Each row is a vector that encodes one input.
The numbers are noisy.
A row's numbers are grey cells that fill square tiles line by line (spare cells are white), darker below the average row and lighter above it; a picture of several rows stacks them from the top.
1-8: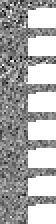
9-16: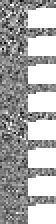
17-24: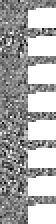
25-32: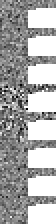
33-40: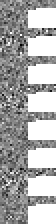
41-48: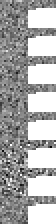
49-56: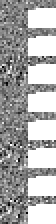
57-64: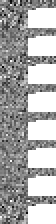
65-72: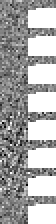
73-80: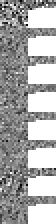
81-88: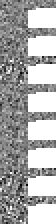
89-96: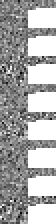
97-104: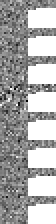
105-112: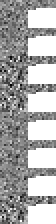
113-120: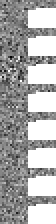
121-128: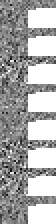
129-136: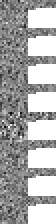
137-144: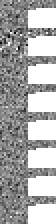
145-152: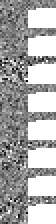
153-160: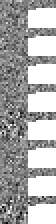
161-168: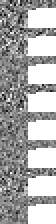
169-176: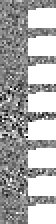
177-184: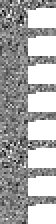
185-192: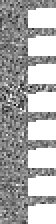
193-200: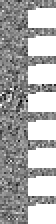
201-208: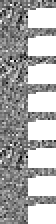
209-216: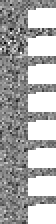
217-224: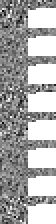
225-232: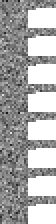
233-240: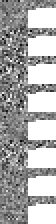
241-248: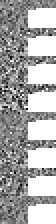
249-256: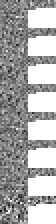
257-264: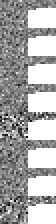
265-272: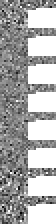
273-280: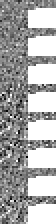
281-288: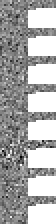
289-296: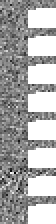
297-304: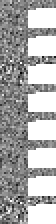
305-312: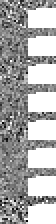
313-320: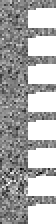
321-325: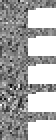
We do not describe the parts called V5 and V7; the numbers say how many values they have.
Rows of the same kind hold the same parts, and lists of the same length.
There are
4 kinds of row.
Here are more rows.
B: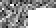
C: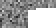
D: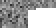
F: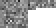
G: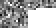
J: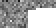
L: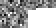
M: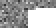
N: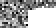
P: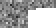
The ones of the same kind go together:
B, G, L
C, D, P
F, J, M
N

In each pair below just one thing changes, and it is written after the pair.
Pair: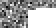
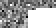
the value of V7
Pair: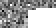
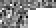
the value of V7
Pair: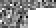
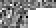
the value of V5
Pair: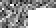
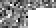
the value of V7
